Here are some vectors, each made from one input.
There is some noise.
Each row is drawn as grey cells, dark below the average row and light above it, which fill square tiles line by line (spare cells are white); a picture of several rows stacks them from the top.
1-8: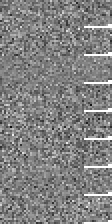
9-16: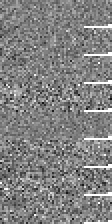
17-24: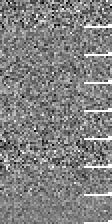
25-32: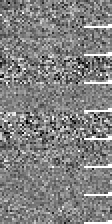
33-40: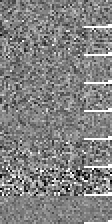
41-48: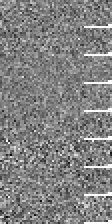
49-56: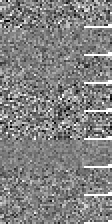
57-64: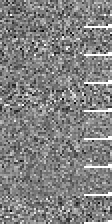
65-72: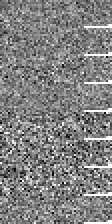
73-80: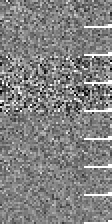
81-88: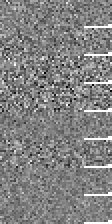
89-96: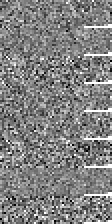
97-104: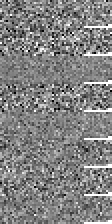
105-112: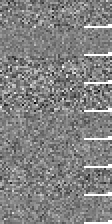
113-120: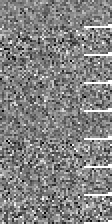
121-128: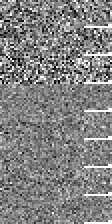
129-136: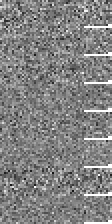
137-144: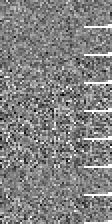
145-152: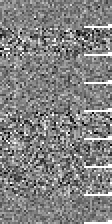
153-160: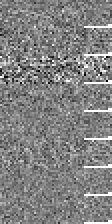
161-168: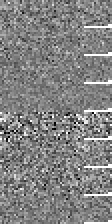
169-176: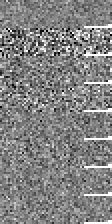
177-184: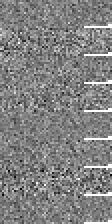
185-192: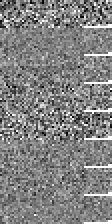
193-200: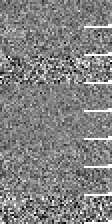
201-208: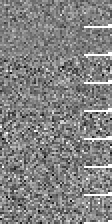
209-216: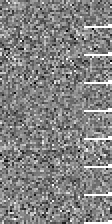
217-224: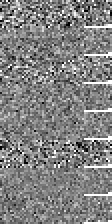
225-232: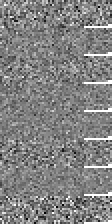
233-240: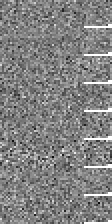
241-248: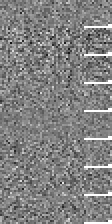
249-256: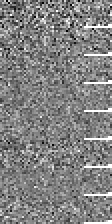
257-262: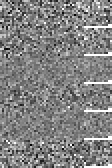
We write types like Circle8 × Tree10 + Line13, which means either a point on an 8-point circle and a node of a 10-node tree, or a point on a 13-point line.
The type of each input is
Circle8 × Line13 + Line10 × (Line10 × Line10 + Unit).
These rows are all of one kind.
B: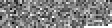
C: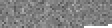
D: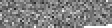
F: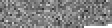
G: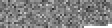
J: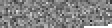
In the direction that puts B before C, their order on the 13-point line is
B, G, J, C, F, D.
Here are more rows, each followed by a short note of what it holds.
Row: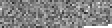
a point on a 10-point line
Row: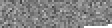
a point on a 10-point line
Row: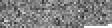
a point on an 8-point circle and a point on a 13-point line
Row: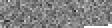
a point on an 8-point circle and a point on a 13-point line
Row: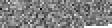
a point on each of three 10-point lines
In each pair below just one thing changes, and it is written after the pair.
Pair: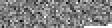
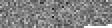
the place on the 8-point circle
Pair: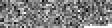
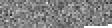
the place on the 13-point line
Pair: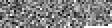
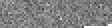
the place on the 8-point circle
